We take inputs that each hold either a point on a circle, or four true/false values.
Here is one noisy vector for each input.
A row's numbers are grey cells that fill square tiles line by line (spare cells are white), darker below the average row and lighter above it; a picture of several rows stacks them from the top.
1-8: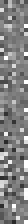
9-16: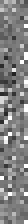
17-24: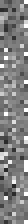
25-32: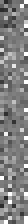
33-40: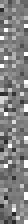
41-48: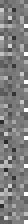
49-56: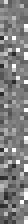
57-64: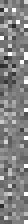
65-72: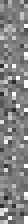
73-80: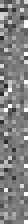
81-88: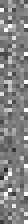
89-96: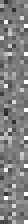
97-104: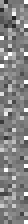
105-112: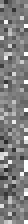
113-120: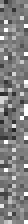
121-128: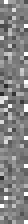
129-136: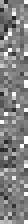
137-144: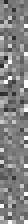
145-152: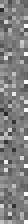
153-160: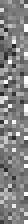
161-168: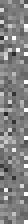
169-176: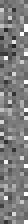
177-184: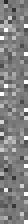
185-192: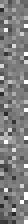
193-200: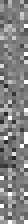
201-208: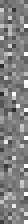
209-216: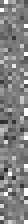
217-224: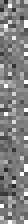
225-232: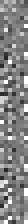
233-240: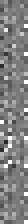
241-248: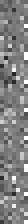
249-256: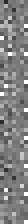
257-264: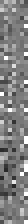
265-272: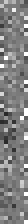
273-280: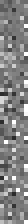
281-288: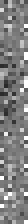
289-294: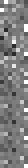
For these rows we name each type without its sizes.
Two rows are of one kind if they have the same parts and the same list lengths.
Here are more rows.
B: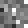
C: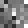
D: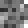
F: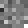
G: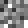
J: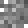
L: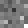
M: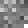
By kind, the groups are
B, C, D, G
F, J, L, M

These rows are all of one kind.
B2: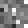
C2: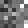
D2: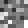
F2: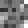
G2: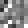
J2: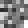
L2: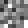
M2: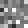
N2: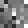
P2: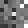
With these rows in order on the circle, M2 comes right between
B2 and G2.
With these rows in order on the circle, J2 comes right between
D2 and F2.
